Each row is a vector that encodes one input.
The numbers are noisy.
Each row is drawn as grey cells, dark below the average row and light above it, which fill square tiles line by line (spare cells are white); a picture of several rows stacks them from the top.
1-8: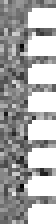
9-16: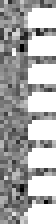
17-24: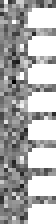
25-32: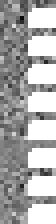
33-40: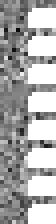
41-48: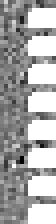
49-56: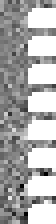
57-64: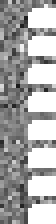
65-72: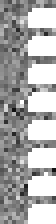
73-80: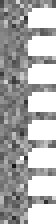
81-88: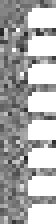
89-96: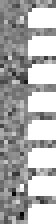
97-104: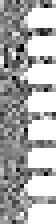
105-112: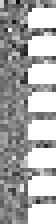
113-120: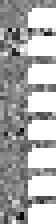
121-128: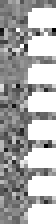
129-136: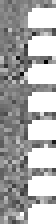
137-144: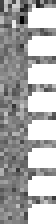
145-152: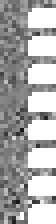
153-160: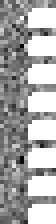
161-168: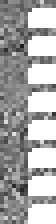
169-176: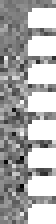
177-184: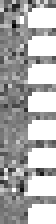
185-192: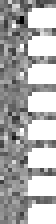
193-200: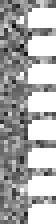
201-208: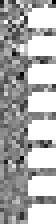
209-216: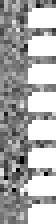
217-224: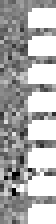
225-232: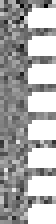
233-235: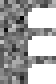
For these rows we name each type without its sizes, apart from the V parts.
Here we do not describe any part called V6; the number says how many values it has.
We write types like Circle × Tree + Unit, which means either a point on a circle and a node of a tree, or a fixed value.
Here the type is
Label + (Line + V6) × V6.
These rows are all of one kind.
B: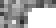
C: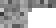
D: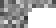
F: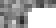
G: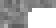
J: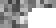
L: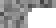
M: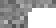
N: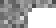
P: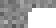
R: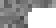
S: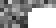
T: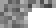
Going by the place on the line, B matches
N, P and S.
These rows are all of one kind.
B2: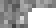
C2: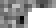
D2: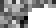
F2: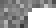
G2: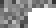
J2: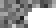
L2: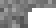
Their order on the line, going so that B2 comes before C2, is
B2, J2, F2, G2, L2, C2, D2.
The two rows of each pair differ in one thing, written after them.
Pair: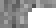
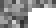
the place on the line
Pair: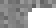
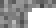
the place on the line
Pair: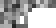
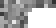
the place on the line
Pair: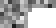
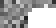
the place on the line
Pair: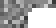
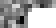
the value of V6
